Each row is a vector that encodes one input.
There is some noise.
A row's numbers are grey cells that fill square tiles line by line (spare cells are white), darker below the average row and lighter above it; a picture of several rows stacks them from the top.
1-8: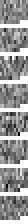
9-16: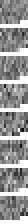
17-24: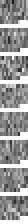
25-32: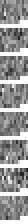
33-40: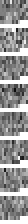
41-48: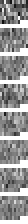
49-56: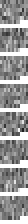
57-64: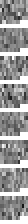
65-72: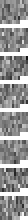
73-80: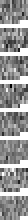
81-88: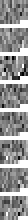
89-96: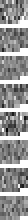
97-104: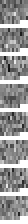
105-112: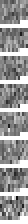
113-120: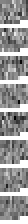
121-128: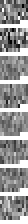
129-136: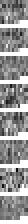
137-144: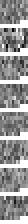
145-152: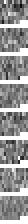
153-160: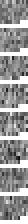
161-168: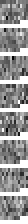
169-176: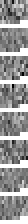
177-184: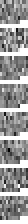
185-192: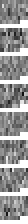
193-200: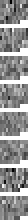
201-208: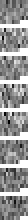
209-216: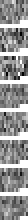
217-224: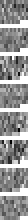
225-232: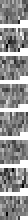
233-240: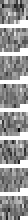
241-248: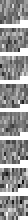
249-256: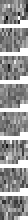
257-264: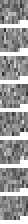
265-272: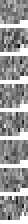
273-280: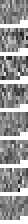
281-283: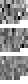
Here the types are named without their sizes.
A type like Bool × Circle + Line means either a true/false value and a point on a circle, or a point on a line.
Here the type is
Bool × Bool × Bool + (Circle + Unit) × Line.
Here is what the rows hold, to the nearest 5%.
About 65% of them hold a point on a line, together with either a point on a circle, or a fixed value. The rest hold three true/false values.
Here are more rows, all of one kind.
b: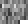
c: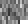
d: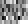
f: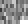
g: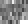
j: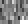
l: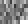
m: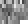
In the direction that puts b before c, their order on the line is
b, f, j, d, g, c, m, l.
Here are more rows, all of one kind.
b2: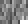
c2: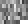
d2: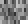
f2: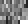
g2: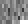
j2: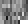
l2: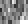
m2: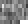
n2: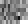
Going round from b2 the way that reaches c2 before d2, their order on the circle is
b2, m2, f2, c2, g2, d2, n2, l2, j2.
